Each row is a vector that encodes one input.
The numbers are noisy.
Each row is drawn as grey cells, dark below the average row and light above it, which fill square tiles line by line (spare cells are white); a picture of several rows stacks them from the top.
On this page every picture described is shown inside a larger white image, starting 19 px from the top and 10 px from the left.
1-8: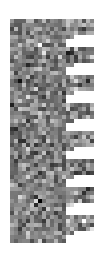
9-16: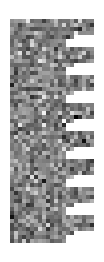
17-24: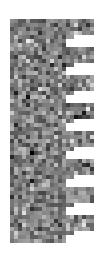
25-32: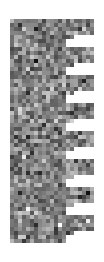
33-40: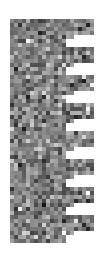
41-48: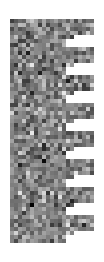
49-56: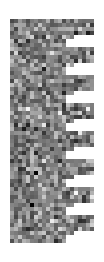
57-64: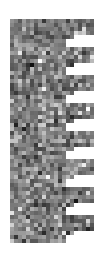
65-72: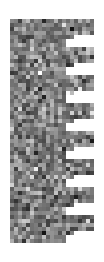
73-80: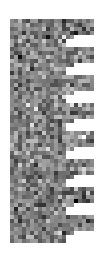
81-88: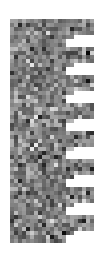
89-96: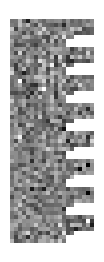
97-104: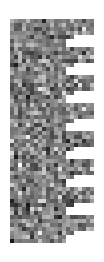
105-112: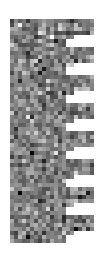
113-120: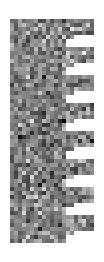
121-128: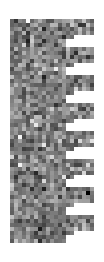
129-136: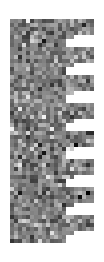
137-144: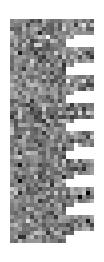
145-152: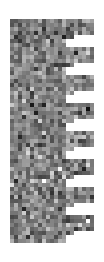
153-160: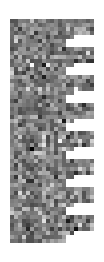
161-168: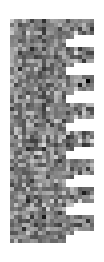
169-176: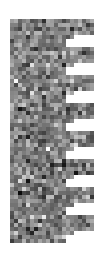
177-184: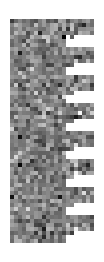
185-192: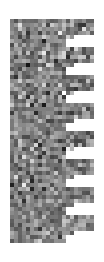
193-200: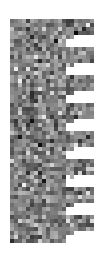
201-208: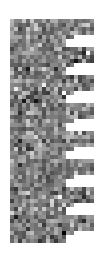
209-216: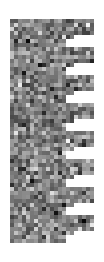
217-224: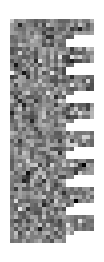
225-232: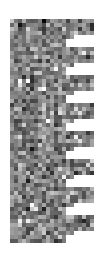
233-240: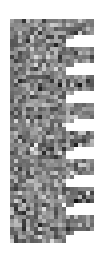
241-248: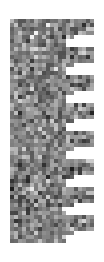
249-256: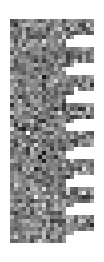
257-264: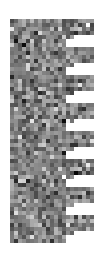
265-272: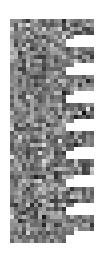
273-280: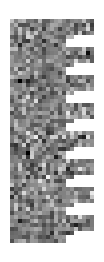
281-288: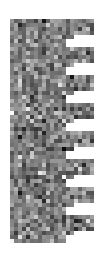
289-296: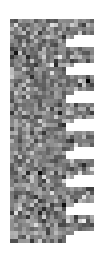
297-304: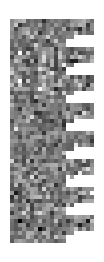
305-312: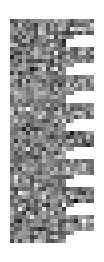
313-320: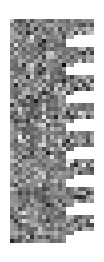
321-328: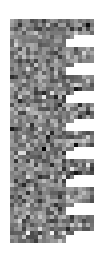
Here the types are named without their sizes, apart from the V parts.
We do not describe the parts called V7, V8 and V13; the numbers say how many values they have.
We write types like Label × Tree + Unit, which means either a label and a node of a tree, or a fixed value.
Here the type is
(Bool × Circle + V13) × Label × V7 × V8.
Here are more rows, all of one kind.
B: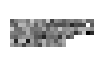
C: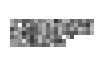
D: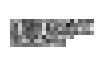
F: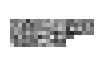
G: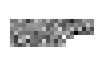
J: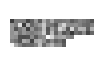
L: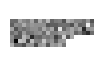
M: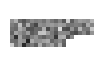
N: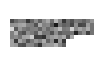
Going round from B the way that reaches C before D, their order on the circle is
B, C, L, G, F, J, M, D, N.
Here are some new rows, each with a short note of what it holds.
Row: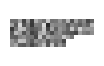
a point on a circle, a label, a true/false value, a value of V7 and a value of V8
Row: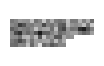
a label, a value of V7, a value of V8 and a value of V13
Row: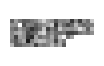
a point on a circle, a label, a true/false value, a value of V7 and a value of V8
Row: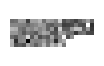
a point on a circle, a label, a true/false value, a value of V7 and a value of V8
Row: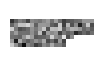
a point on a circle, a label, a true/false value, a value of V7 and a value of V8
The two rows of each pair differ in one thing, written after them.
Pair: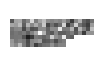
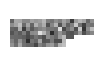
the value of V8
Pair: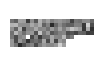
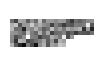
the value of V7
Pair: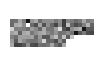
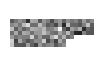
the value of V8
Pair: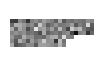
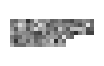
the value of V8
